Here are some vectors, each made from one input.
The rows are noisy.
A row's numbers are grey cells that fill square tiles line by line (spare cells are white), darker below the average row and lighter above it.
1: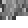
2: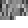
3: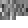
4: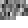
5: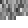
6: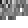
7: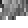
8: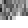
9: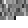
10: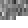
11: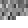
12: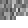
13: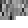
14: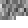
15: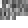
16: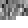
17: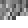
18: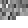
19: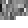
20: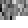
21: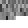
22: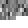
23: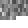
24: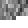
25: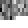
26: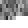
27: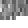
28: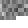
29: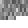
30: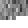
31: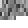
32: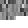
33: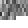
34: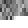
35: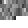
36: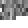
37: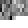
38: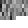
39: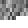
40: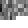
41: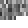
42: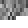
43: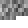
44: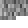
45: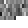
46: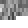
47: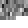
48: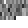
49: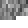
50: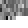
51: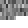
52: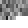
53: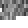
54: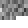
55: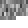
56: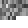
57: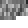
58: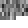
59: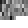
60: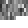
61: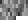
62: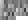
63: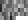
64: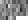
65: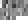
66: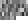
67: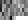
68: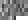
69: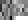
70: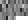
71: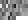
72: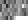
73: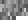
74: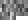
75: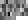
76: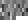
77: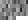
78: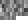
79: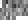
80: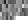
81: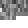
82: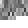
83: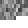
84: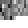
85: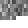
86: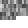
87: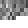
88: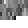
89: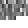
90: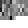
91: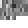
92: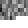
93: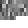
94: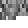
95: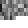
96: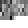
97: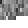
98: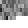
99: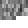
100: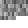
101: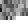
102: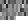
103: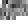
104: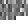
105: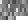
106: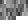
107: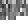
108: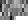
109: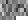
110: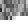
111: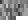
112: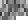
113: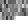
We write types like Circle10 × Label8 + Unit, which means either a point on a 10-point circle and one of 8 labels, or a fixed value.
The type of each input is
Bool × Circle6 × (Line4 + Line5).
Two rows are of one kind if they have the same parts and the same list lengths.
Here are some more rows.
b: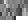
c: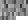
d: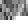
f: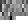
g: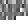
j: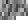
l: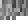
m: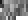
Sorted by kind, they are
b, g, j, m
c, d, f, l

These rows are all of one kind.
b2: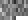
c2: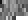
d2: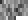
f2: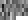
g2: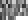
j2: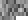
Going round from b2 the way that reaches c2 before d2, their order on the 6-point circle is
b2, c2, f2, g2, j2, d2.
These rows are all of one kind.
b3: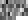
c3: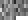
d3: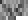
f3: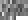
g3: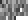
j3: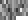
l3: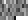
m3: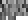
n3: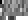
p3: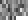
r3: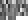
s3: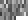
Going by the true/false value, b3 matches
c3 and f3.
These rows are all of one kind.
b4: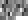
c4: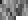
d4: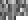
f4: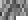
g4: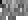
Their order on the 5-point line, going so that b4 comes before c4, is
b4, g4, d4, c4, f4.
